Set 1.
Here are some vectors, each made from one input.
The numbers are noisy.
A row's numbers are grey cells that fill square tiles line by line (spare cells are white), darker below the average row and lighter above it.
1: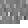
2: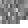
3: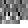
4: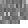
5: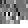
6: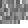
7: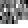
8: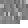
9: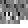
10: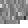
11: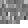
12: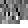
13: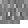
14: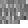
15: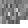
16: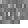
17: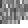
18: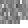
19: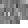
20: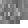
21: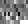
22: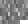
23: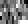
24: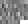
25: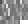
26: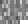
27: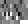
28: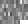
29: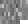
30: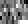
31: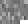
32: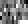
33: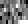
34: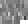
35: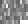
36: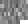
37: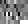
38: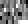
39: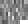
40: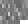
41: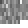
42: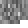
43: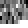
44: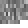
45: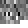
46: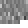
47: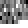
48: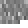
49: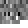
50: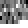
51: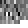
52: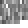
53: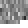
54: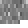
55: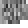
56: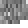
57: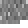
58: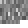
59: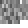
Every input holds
either a fixed value, or a node of a 7-node tree and a true/false value.
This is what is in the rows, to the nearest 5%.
About 15% of them hold a fixed value. The rest hold a node of a 7-node tree and a true/false value.
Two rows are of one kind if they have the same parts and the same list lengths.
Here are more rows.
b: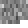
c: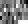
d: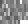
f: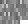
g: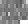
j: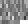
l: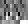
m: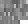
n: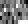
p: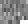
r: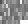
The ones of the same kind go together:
b, d, f, g, j, l, m, p, r
c, n

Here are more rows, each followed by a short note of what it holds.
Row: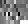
a node of a 7-node tree and a true/false value
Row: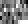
a fixed value
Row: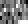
a fixed value
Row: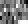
a fixed value
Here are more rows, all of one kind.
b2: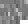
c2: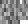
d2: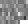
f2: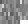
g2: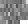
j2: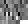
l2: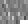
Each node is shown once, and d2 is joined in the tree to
l2.
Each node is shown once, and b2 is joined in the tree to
f2, j2 and l2.
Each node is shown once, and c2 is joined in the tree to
f2.
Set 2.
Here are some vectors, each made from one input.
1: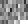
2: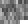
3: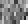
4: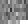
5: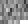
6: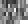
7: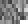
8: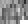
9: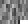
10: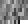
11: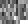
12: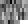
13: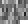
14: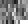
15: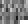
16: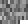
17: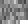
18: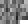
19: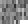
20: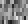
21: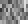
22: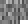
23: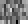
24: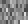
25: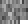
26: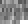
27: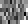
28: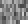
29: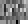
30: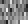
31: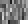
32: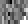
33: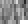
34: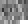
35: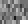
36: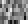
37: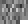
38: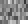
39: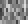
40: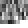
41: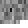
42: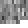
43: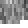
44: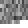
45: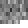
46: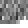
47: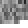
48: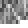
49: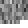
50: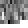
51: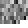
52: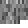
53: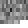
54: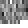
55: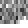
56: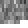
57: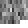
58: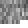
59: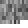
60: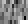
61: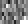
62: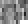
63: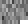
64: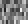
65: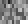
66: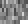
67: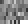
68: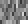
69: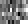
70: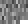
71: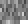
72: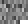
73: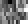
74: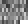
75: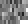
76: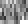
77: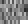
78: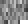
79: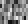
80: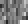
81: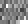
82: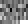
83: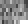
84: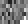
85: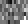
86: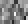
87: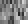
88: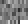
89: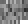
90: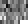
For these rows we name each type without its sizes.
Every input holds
either a label, or three true/false values.
